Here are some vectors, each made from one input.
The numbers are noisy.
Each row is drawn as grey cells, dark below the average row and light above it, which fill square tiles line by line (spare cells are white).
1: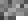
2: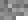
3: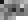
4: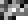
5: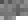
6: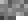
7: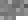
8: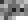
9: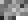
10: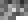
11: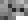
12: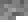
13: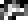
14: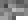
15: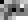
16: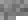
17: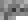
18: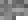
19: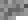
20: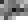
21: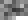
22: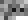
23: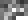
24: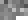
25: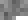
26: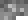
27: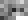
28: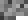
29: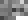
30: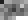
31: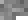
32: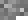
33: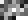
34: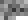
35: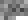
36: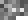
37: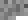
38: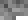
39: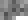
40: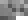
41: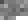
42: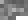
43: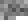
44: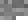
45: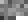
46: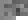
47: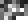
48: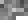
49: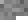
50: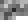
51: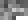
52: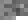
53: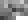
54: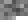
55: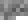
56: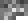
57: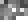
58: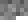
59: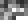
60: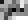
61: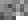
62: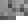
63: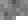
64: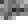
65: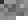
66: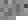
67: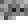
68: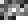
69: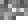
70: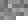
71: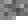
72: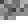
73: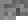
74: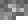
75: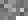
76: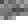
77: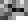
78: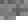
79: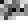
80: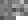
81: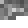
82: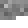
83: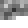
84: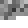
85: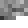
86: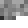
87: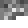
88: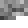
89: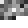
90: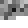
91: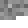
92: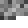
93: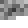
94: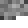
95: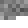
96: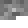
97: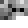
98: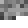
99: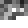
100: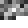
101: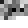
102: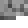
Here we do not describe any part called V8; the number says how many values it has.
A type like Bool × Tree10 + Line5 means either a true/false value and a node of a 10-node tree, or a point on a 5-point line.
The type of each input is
Bool × (Line5 + V8).
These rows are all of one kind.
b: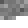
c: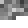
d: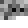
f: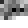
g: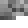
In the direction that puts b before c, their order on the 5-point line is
f, b, d, c, g.
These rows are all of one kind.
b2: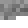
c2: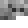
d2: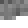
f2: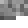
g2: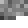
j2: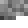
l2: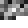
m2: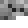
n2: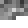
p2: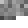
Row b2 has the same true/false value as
d2 and n2.
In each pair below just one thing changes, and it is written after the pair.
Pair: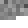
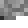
the true/false value
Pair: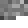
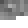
the true/false value
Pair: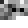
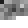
the true/false value
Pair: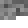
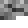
the true/false value
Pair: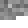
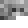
the true/false value
